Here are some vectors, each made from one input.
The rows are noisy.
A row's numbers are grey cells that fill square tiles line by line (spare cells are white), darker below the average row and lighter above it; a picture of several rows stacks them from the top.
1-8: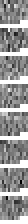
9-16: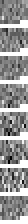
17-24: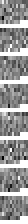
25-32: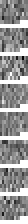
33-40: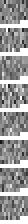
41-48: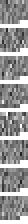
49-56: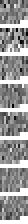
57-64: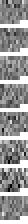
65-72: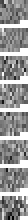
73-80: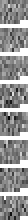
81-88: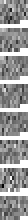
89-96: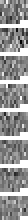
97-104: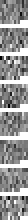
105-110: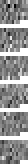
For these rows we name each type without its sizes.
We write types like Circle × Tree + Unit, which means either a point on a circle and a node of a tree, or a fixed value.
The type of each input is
Bool × Circle × (Circle + Unit).
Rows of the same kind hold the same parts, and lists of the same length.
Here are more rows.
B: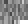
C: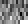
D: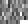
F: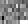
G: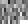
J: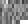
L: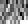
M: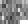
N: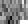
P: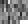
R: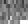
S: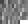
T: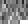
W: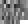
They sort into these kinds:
B, F, G, L, M, N
C, D, J, P, R, S, T, W

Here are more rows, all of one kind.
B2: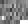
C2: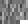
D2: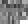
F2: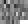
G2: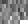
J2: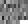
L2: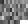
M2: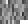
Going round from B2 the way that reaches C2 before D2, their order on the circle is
B2, L2, M2, J2, F2, C2, D2, G2.
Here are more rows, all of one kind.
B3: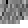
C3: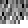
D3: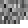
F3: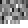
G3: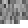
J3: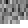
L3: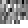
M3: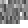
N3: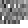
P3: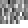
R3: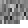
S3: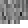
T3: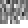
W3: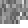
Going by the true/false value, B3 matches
C3, F3, J3 and S3.
